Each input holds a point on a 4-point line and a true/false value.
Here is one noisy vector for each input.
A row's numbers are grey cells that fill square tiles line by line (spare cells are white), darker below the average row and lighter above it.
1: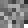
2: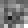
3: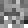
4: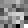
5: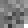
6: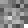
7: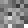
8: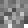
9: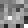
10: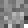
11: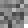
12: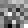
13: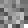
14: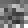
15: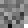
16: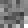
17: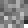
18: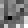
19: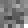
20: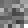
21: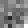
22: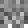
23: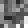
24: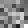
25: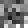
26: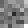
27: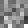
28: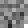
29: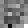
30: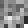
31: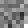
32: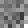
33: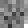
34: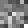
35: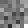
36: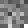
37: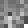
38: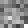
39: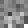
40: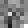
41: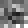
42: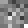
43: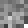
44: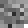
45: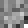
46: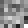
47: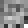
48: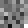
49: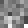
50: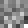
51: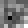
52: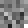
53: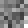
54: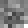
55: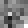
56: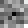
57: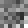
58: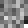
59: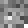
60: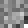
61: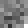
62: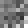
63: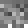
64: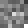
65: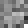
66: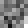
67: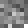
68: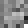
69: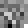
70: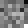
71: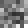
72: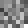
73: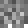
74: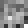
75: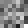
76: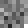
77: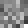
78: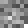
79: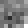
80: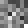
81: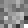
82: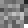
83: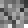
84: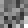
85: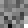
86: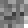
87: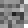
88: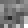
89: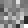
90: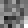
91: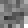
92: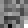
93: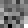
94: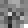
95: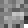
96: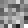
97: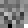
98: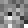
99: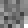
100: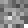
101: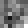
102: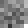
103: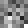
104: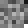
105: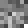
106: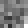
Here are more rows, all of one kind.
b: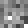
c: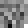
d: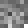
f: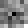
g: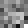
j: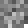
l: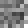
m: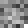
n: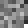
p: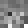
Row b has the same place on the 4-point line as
c, l and m.
